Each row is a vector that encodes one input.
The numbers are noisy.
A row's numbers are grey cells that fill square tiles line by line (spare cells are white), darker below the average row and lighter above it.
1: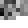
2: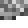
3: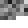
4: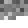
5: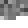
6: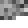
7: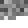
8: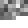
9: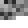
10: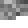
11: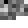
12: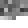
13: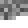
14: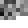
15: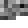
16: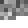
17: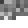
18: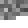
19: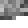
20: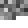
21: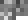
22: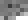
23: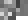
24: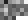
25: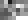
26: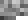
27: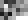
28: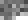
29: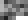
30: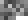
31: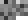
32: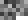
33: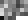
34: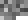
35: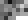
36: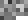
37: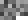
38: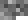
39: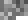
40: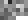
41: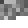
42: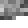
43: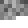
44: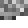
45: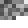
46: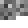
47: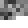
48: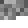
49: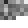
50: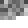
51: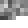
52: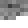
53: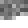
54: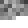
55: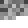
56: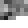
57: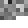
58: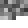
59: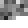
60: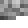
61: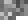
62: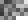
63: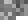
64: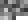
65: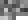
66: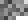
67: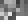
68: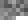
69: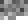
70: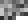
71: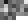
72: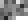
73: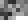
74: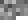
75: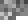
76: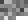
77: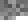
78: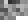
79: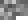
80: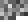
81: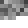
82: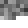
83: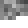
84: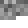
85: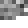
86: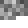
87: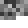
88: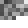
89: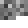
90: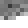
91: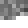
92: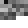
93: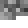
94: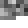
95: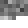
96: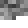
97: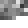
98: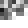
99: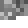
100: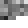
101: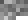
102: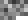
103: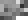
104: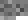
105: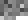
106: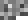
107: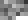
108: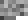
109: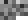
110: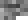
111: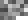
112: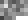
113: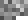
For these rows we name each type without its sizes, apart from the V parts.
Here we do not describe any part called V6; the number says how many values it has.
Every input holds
a point on a line, together with either three true/false values, or a value of V6.
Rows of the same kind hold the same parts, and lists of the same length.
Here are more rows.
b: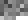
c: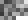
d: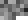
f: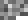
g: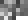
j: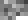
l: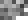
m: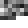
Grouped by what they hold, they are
b, d, g, j
c, f, l, m

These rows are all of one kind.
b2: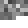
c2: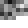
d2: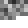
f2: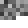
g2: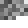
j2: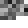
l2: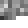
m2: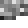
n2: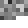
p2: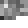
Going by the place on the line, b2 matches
l2, m2 and n2.
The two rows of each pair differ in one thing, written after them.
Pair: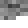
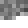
the value of V6
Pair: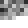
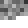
the value of V6
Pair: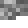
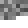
the place on the line
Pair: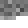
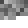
the place on the line
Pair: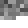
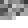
the place on the line
